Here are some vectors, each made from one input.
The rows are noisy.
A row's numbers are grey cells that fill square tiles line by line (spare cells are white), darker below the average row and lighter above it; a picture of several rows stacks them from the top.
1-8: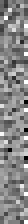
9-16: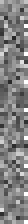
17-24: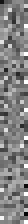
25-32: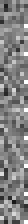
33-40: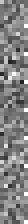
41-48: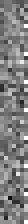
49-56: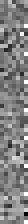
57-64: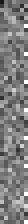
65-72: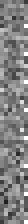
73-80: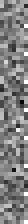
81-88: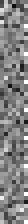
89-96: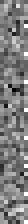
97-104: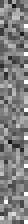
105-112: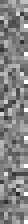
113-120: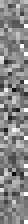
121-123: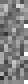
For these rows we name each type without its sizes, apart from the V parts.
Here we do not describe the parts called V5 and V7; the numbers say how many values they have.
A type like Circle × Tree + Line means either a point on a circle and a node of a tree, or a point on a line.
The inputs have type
(Bool × Bool × Bool + V7) × Line + V5.
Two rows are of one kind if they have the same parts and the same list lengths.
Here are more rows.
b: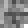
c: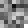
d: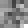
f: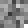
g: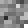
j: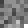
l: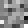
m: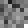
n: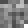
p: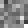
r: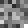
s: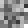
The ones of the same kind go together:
b, d, f, j, n
c, l, m, r
g, p, s

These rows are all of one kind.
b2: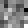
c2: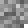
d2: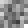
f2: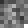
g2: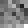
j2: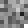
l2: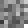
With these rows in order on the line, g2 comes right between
b2 and f2.
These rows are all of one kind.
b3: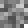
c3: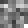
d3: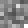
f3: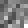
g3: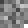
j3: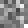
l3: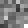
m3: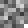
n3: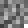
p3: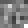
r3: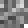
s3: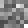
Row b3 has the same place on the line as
c3, m3, r3 and s3.
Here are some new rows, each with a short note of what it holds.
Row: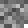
a point on a line and three true/false values
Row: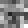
a point on a line and a value of V7
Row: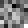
a value of V5
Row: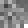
a point on a line and three true/false values
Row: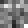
a point on a line and a value of V7
